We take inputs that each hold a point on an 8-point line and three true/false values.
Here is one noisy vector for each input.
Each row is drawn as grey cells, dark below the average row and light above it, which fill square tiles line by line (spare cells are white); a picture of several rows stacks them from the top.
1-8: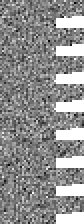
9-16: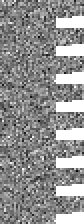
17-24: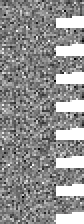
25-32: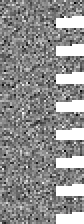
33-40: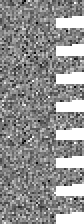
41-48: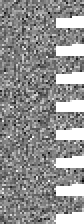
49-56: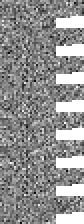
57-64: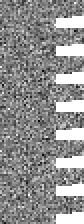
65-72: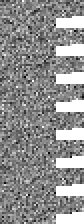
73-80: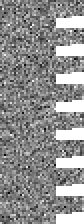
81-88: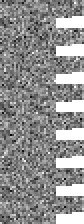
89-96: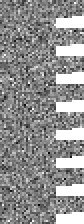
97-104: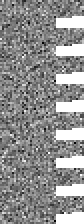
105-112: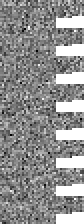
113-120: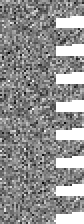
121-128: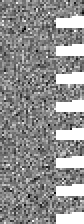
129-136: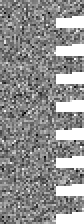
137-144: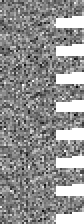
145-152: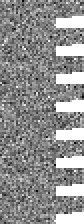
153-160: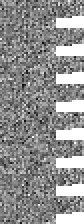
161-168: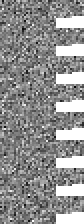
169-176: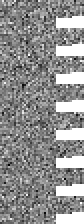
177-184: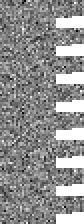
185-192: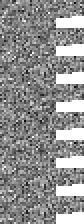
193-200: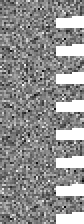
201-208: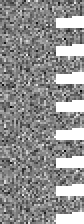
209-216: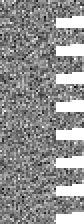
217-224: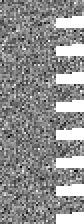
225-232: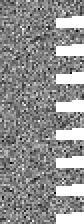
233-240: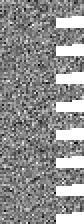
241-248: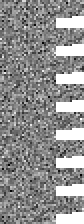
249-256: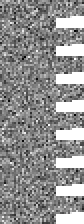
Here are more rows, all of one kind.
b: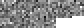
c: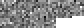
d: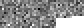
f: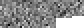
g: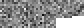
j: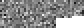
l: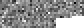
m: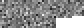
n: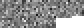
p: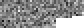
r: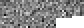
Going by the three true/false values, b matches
c, j and m.
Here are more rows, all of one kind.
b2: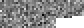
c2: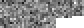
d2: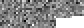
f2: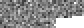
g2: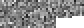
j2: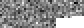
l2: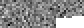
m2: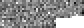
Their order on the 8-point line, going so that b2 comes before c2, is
g2, b2, f2, c2, l2, m2, j2, d2.
